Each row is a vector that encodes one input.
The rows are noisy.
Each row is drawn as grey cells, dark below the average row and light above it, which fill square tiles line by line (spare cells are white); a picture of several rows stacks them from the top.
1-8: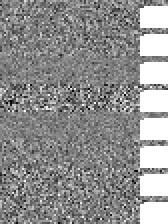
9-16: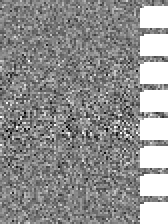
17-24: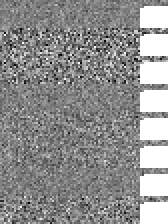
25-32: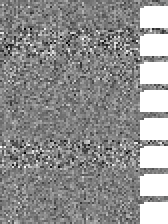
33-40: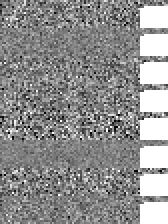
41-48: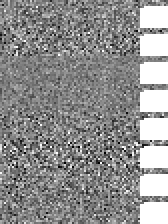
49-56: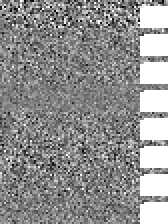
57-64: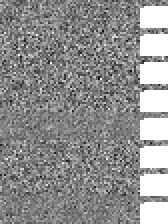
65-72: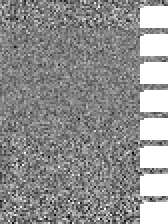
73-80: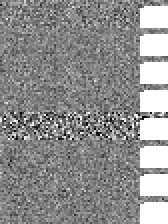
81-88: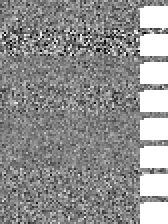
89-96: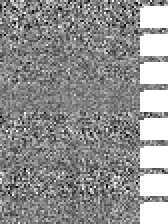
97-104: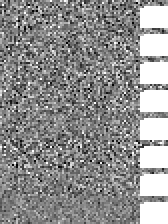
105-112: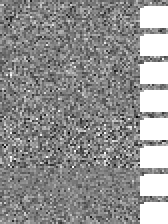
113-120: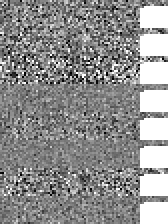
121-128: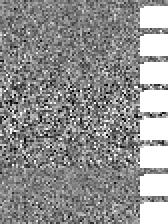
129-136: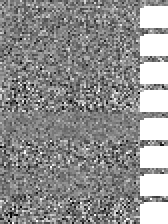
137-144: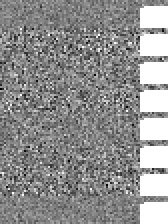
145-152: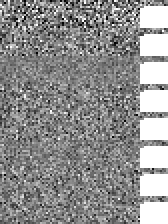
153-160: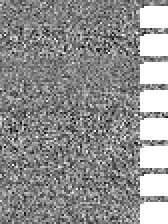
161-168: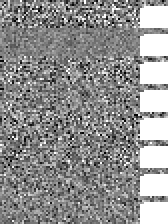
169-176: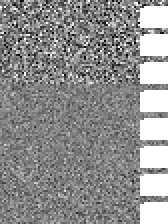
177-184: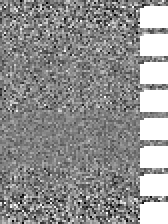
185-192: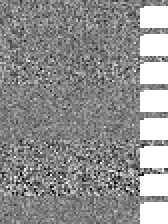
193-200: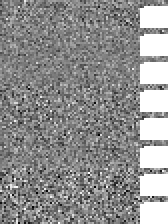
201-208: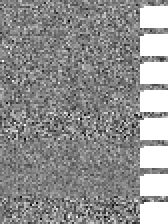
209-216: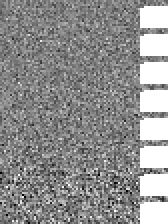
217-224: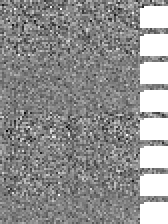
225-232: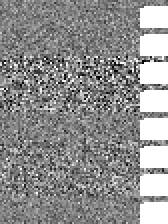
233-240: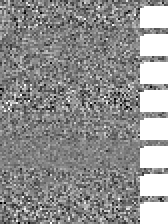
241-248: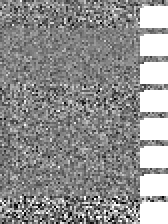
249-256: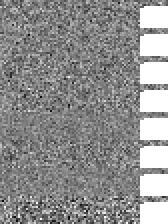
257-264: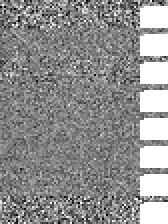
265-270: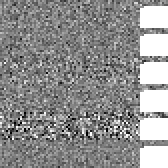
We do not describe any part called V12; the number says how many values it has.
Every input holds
a value of V12, together with either a point on an 8-point circle and a true/false value, or a fixed value.
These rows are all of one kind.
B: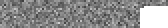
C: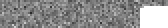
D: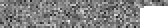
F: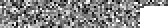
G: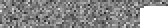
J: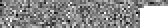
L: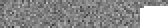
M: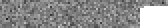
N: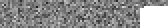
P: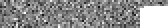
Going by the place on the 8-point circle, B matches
F, G and N.
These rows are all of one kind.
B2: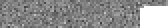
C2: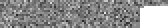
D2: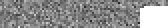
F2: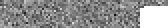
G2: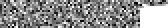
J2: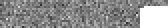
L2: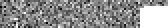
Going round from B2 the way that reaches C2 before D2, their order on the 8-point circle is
B2, L2, G2, C2, J2, D2, F2.
